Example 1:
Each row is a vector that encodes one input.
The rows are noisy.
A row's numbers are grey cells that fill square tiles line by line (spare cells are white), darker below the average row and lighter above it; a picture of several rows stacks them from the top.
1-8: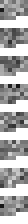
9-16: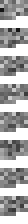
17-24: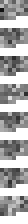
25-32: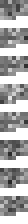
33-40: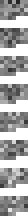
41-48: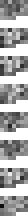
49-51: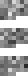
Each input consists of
three true/false values.
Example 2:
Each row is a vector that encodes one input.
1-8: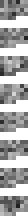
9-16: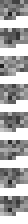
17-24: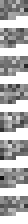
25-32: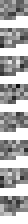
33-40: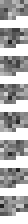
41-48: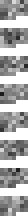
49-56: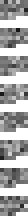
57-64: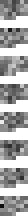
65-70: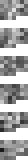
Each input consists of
three true/false values.
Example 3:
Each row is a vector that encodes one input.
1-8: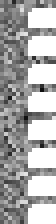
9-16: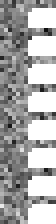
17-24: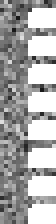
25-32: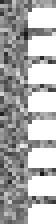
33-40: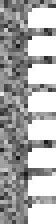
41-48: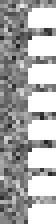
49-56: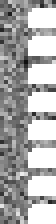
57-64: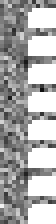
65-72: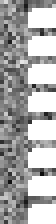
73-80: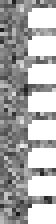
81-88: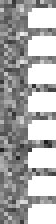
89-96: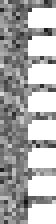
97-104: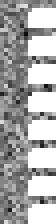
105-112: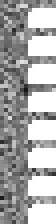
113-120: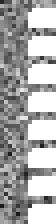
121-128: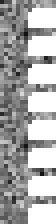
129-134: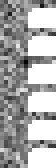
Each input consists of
one of 8 labels.
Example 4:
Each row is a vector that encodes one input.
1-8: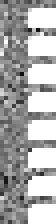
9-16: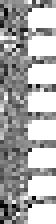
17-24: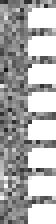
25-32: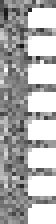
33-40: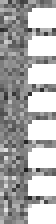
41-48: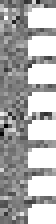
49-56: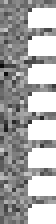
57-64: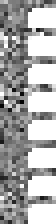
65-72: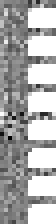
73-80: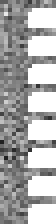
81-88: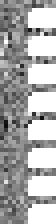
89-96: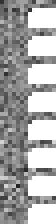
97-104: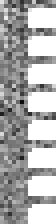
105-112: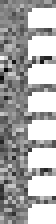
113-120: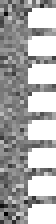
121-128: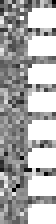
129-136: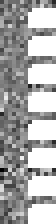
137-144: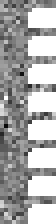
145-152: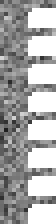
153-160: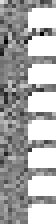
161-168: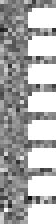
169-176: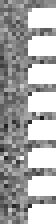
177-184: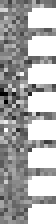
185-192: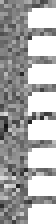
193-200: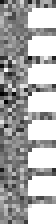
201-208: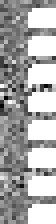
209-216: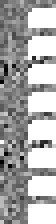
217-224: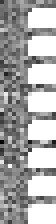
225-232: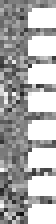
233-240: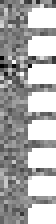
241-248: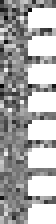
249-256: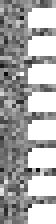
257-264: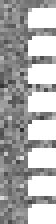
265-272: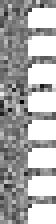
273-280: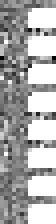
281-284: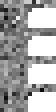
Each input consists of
a point on a 5-point circle.
